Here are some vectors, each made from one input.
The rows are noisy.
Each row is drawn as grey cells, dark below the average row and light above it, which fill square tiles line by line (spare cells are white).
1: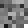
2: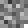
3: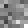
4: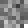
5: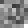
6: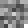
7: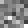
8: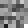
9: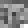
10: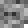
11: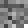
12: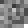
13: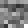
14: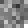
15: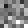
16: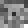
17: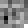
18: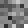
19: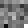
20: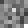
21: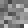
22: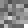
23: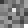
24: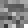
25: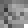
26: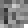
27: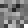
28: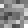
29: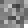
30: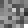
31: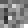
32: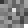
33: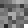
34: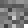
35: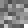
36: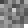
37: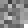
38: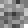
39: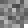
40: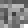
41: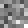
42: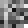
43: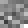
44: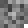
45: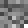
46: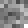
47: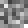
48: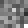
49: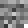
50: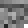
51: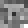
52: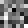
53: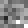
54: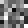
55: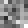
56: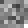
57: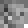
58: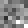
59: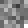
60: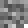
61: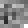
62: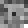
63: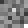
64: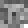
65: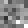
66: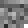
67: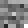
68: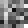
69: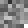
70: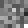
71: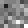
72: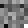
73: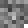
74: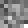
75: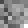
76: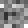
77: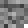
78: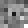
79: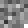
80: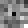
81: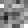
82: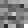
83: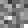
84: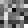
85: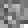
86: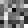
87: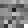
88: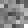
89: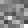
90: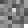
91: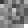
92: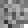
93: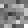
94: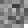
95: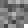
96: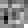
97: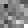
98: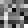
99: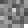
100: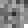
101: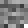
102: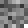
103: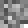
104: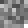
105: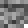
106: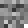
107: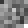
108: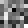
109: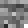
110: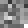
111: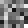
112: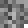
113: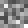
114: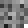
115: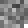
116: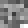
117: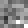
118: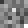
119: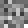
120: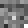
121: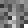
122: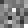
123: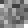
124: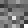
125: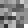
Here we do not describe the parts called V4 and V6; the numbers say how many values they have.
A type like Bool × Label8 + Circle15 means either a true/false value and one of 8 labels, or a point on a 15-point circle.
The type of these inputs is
List2(Line5) + V4 × V6.
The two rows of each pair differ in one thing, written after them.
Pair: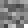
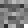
the place on the 5-point line in item 2 of the list
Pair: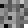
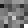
the place on the 5-point line in item 2 of the list
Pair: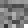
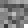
the place on the 5-point line in item 2 of the list
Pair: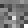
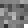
the place on the 5-point line in item 2 of the list
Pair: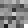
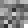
the place on the 5-point line in item 2 of the list
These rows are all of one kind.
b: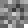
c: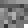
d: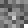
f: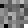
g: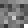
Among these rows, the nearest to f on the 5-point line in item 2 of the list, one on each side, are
c and g.
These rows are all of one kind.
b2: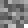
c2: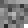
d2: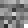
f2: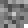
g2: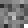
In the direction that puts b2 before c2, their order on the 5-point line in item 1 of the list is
d2, b2, f2, c2, g2.
